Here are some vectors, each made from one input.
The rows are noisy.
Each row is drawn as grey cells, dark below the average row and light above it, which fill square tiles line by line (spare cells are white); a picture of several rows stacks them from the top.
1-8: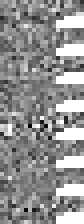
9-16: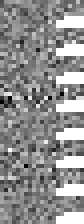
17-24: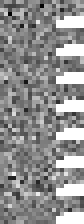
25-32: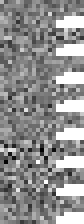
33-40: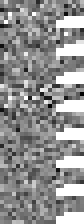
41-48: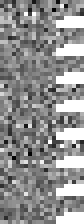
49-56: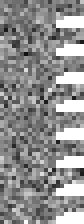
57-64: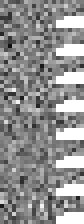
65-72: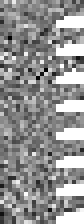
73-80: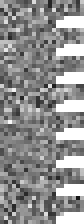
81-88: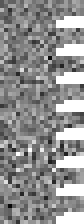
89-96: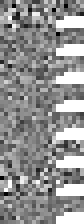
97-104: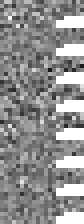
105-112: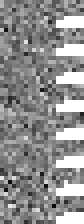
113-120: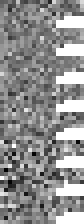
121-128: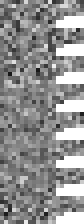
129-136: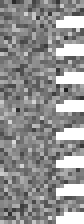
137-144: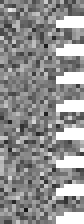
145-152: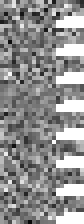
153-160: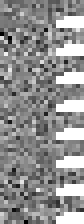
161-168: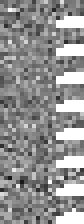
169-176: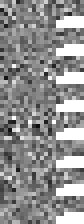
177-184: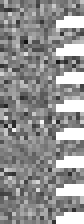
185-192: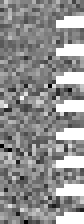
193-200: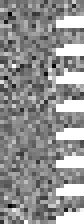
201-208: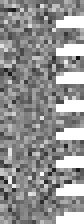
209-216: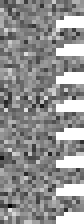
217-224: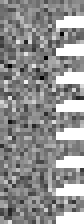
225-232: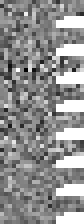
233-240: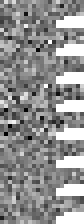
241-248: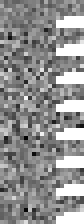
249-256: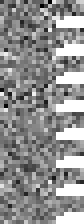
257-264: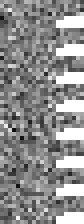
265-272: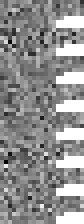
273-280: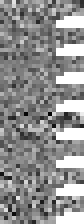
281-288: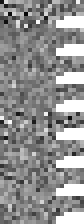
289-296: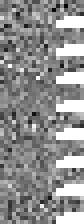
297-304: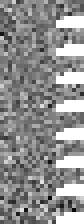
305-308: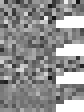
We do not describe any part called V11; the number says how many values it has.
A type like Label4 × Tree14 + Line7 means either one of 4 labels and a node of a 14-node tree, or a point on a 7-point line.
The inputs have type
Circle5 × Circle5 + Tree10 + Unit + V11 × V11.
